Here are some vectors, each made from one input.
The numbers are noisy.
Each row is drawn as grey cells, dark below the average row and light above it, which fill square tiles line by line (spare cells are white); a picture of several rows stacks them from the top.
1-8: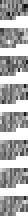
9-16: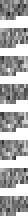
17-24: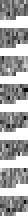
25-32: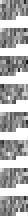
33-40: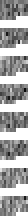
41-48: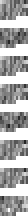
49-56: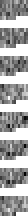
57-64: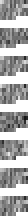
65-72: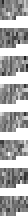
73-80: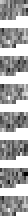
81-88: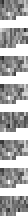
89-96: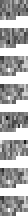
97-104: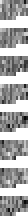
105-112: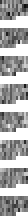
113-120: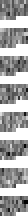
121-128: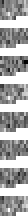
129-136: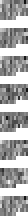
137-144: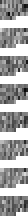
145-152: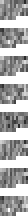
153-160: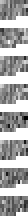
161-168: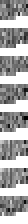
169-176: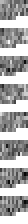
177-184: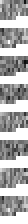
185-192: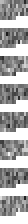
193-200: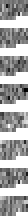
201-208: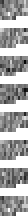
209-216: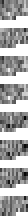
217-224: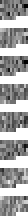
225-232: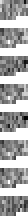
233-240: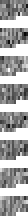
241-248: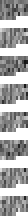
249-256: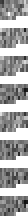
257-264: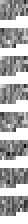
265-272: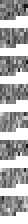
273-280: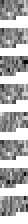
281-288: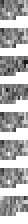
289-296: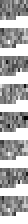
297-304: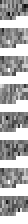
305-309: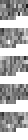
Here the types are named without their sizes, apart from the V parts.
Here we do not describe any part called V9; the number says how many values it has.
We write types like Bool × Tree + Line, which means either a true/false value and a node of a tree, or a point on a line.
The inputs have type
Bool × Bool × Bool + Circle + V9.
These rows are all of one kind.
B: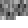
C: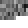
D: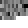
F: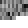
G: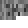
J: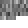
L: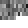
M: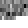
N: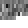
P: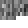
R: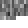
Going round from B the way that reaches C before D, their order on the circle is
B, J, R, P, G, N, L, C, D, F, M.
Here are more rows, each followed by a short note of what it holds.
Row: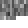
a point on a circle
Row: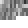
a value of V9
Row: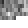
three true/false values
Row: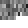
a point on a circle
